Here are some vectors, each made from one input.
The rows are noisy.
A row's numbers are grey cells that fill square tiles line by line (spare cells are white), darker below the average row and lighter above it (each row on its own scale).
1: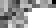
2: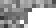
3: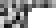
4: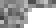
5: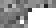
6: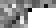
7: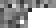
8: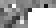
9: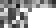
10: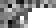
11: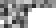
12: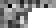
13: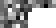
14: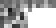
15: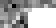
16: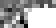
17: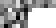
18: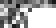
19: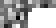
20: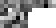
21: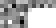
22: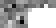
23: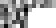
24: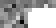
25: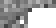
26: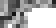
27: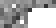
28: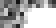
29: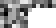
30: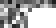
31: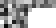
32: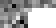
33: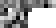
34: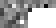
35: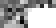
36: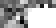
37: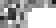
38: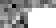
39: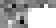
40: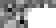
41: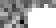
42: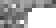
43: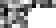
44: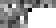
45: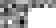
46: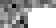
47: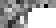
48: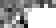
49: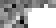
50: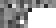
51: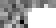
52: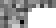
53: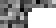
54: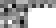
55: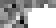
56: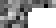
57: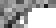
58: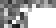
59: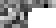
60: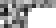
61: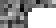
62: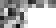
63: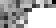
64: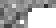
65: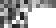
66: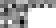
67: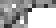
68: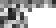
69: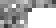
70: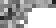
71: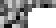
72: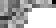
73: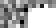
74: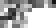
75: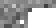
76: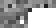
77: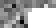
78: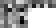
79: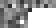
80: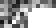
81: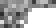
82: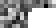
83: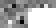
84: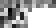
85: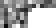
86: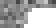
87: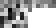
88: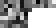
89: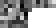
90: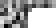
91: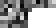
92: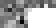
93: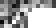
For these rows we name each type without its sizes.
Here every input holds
a point on a line, together with either a point on a line, or a node of a tree.
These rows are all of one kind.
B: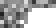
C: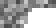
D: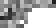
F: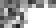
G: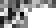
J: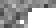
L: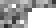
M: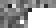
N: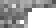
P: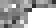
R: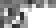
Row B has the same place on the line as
C, L, N and P.
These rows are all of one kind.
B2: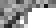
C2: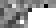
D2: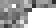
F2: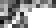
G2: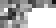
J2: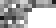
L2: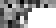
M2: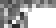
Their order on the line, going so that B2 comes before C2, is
M2, F2, G2, J2, D2, B2, C2, L2.
